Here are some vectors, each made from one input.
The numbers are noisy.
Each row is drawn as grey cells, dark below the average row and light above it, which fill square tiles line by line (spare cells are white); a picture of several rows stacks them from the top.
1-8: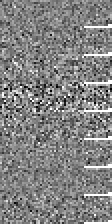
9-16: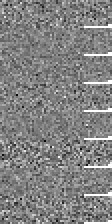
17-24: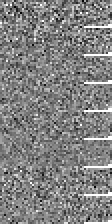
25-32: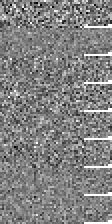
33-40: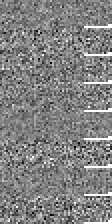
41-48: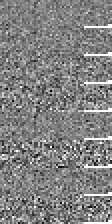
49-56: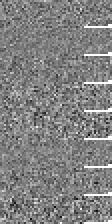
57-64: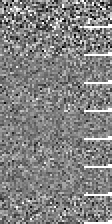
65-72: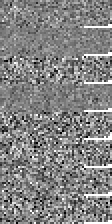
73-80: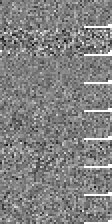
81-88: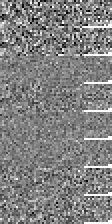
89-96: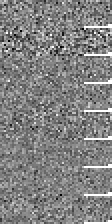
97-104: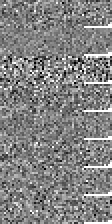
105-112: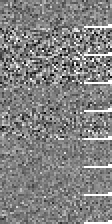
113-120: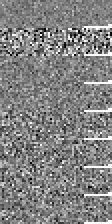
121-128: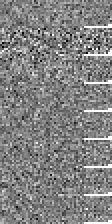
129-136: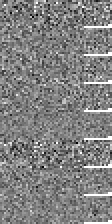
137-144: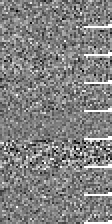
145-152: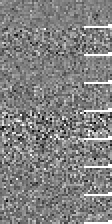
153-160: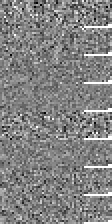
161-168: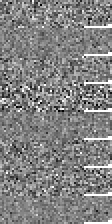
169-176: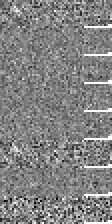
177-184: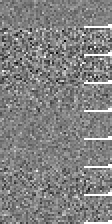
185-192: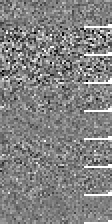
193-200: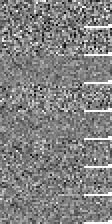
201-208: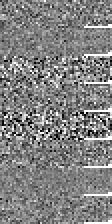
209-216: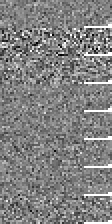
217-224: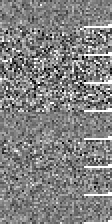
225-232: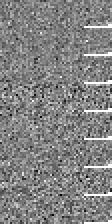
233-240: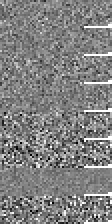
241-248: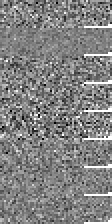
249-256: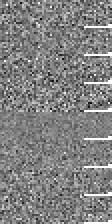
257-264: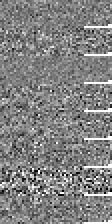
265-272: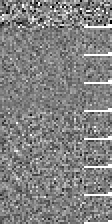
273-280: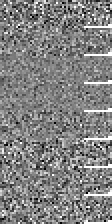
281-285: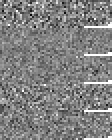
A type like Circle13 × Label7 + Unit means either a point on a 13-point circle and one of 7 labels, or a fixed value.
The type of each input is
(Bool × Bool × Bool × Bool × Line11 + Line12) × Line12.
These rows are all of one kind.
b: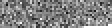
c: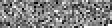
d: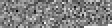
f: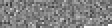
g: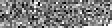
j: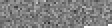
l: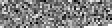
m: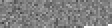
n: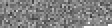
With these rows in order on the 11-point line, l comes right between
g and m.
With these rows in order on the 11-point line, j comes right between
d and n.
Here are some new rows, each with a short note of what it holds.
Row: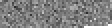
a point on an 11-point line, a point on a 12-point line and four true/false values
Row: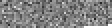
a point on an 11-point line, a point on a 12-point line and four true/false values
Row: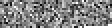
a point on each of two 12-point lines
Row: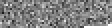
a point on each of two 12-point lines
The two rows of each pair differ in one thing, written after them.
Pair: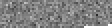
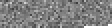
the place on the 12-point line
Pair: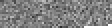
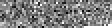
one of the four true/false values
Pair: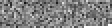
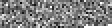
the place on the 12-point line
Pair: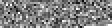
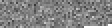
the place on the 11-point line
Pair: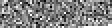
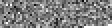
one of the four true/false values
